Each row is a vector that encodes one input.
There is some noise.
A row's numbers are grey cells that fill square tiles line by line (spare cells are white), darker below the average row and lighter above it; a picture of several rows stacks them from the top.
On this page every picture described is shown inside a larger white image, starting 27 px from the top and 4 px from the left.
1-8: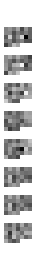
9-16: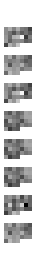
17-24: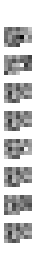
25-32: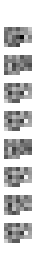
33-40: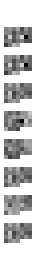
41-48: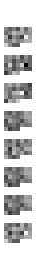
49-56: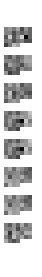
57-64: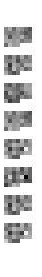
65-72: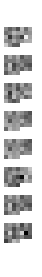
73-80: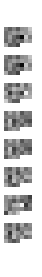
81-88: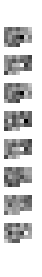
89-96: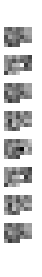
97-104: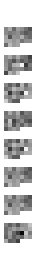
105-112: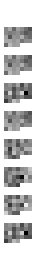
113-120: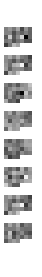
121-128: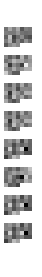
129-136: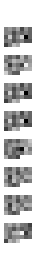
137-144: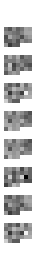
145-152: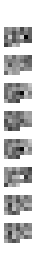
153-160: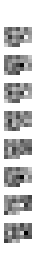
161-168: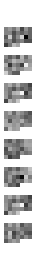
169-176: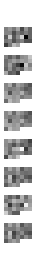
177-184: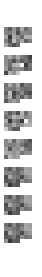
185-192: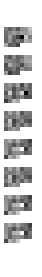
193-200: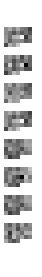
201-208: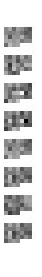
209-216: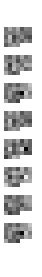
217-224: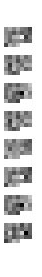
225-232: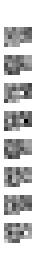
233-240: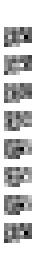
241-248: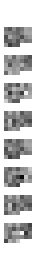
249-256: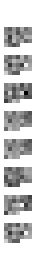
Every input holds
three true/false values.
